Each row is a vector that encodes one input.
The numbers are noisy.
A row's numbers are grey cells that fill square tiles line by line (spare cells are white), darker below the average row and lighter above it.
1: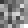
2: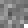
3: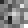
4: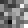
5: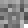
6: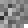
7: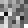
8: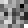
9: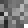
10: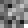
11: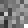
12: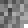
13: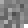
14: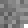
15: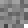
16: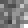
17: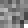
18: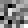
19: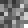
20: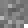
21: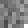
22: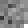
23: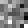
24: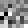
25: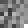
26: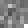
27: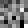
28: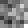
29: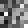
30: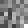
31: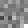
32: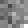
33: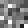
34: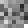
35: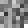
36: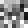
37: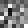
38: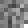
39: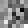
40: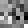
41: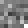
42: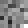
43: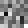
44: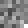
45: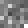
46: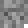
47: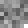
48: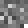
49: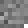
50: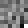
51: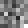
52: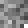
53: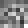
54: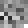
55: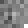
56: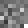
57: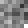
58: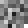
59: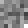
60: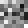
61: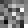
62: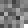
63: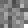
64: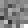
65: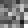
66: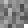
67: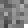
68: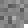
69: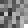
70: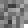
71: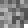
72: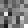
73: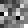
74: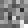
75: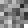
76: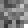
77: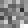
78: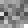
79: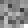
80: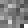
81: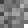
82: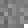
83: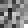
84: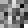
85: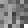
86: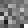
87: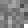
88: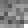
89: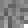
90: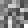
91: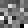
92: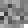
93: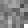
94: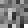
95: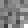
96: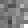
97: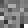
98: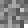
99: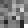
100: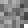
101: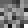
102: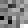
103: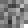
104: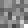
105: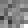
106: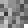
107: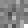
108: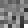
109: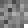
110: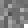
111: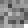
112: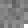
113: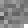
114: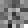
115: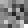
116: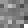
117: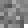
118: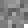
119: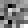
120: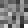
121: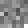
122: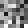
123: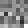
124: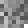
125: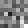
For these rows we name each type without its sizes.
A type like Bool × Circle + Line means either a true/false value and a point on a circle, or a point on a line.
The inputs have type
Bool × Bool × Bool + Unit.
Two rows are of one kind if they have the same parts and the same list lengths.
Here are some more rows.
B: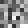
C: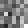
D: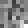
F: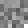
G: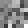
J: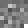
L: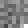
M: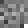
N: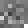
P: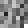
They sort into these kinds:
B
C, D, F, G, J, L, M, N, P

